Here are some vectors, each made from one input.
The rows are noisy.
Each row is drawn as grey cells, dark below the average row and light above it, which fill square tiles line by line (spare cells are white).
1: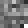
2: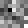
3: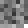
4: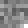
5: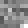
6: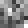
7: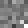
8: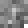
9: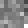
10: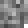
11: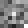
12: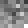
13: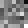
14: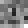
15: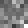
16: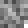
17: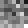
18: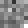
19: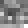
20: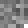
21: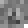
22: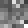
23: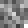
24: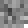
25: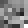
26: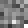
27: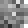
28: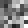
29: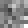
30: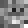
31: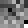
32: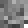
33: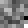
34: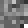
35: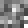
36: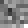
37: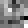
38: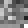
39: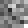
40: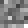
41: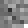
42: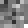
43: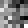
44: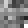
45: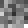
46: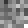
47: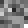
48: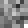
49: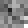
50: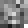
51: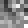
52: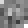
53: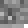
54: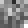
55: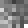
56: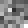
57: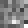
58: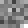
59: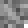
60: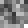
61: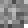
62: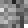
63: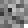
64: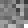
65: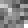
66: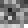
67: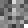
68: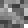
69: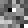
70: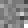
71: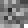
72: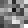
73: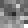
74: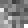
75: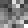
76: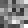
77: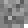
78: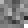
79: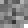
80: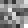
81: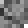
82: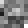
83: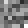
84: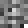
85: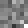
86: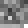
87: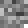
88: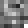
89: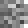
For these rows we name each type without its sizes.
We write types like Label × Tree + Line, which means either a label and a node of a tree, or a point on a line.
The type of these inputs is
Bool × Line + Tree.
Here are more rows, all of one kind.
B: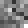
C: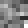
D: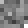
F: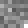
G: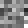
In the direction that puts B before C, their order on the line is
B, D, C, F, G.
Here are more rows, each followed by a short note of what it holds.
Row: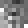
a node of a tree
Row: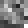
a node of a tree
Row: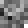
a point on a line and a true/false value
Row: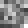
a point on a line and a true/false value
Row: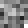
a point on a line and a true/false value
